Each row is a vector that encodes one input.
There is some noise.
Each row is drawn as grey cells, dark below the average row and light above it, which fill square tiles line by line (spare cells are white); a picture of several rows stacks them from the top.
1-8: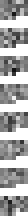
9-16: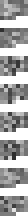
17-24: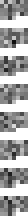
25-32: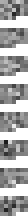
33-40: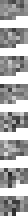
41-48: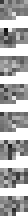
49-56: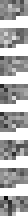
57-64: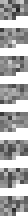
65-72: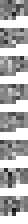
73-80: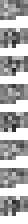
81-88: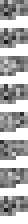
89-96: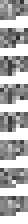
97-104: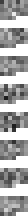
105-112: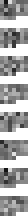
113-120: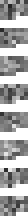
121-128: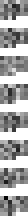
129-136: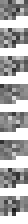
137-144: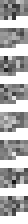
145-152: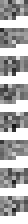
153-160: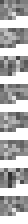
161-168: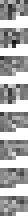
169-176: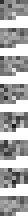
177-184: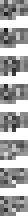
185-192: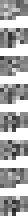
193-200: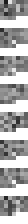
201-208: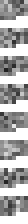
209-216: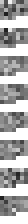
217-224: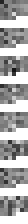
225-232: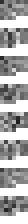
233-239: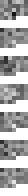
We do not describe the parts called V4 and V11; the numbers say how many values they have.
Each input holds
a point on an 8-point line and a value of V4, together with either a point on an 8-point line, or a value of V11.
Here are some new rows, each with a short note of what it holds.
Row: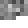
a point on each of two 8-point lines and a value of V4
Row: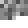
a point on an 8-point line, a value of V4 and a value of V11
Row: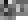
a point on each of two 8-point lines and a value of V4
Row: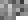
a point on each of two 8-point lines and a value of V4
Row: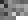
a point on each of two 8-point lines and a value of V4
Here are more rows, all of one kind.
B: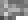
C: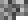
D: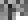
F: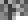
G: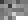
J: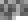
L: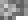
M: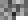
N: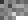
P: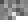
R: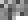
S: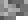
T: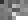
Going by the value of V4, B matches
L and S.
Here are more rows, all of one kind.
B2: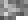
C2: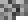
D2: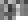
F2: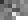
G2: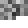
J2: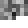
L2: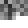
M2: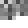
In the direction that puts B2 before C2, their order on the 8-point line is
F2, B2, L2, C2, M2, G2, D2, J2.
